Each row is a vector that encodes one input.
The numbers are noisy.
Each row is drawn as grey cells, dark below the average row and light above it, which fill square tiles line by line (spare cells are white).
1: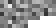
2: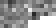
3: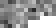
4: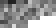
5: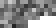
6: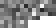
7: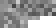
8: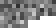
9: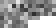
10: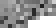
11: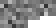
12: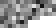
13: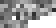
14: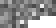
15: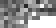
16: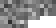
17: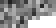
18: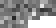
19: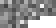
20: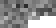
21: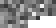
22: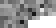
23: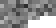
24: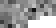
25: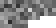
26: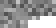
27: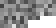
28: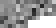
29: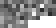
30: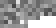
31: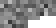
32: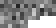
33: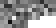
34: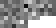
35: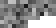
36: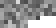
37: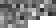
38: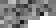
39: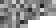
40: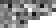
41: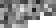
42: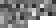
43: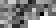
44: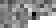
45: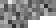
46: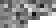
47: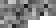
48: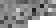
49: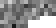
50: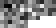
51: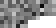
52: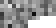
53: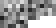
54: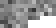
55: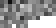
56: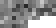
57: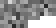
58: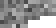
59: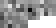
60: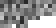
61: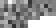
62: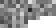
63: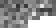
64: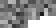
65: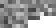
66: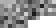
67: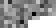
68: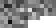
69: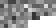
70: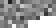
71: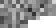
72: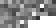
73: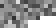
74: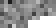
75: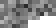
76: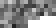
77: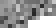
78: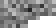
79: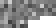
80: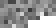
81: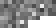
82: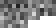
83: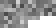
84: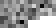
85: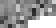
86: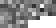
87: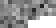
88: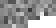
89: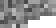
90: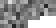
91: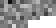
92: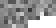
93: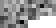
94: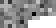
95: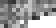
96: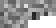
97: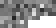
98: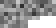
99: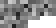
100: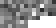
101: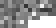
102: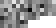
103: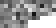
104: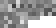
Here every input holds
a point on a 5-point line, together with either a point on a 5-point line, or a node of a 7-node tree.
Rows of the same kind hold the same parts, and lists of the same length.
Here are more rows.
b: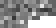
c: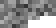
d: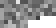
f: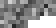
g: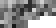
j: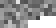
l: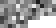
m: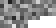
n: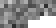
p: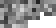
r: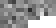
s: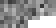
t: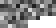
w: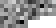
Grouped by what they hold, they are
b, c, f, g, n, t
d, j, l, m, p, r, s, w

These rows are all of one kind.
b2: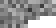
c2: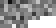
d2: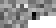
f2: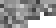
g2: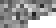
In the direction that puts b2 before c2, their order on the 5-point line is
g2, d2, b2, c2, f2.
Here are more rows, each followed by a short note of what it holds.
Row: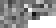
a point on a 5-point line and a node of a 7-node tree
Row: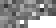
a point on each of two 5-point lines
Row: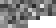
a point on each of two 5-point lines
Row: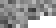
a point on a 5-point line and a node of a 7-node tree
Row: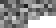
a point on each of two 5-point lines
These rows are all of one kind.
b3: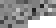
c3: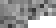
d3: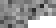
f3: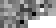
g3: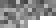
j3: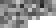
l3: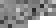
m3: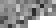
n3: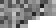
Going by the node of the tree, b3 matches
l3 and m3.
